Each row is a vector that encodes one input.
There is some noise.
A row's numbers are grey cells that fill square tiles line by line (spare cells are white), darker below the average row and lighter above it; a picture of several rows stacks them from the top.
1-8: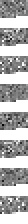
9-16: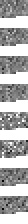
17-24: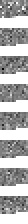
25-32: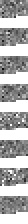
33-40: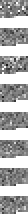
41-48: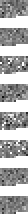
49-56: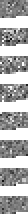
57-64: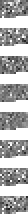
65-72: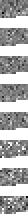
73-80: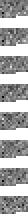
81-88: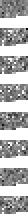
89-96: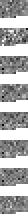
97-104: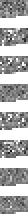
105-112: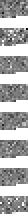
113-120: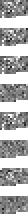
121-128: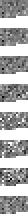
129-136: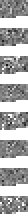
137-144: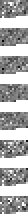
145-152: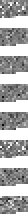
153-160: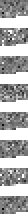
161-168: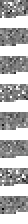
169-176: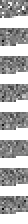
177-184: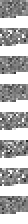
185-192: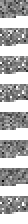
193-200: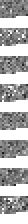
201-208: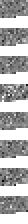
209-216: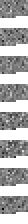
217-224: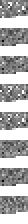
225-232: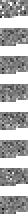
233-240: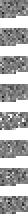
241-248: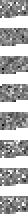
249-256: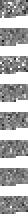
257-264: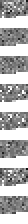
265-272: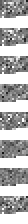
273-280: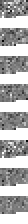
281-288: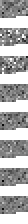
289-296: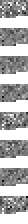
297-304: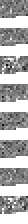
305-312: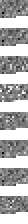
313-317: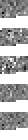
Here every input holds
either a point on each of two 9-point lines and a true/false value, or a list of up to three points on a 6-point line.
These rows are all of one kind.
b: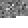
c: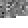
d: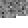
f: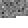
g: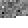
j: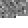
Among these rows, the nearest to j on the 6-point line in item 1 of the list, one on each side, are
d and f.
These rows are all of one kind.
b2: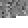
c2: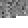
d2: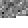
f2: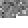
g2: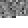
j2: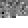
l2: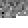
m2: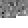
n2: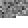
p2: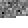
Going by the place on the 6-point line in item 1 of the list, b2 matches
c2, g2 and j2.
